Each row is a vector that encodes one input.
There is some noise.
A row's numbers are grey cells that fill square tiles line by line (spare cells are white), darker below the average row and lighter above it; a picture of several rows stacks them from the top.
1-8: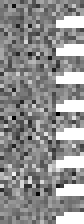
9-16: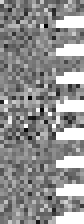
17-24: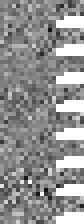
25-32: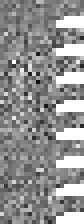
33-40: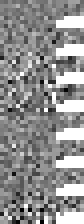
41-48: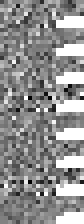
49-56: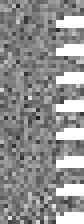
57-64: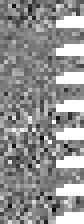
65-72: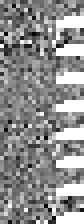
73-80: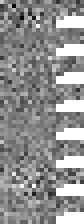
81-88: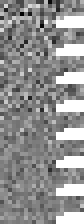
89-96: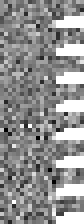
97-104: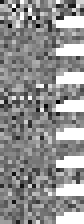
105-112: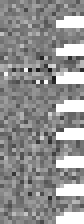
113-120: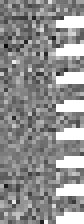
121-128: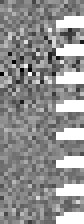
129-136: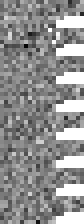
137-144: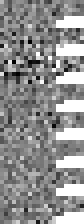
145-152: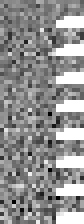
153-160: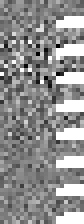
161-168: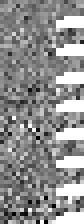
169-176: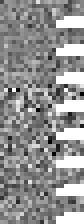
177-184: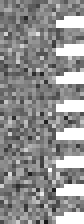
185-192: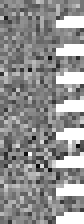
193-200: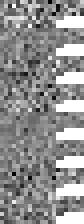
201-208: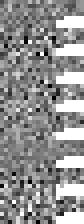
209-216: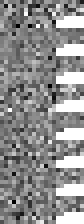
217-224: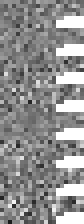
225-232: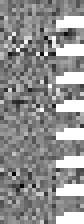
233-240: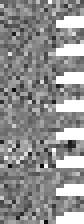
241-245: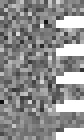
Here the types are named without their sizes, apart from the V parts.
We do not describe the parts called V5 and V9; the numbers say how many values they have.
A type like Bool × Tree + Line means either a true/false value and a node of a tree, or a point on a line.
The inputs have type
(Bool × Bool × Bool + Line) × V5 + Tree × V9.
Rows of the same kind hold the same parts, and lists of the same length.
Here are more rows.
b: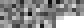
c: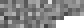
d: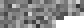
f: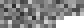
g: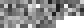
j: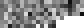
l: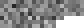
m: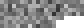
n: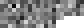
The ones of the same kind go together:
b, l
c, d, f
g, j, m, n

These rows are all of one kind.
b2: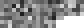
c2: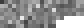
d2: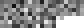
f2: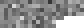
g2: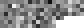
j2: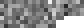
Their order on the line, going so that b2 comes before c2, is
g2, f2, j2, b2, c2, d2.
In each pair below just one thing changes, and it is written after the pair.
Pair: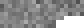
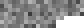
the node of the tree
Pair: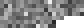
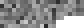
the value of V9
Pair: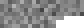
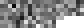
the node of the tree
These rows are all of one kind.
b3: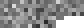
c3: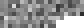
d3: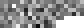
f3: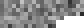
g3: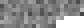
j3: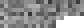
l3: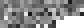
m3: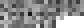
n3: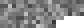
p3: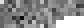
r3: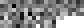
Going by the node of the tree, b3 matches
d3, f3 and g3.
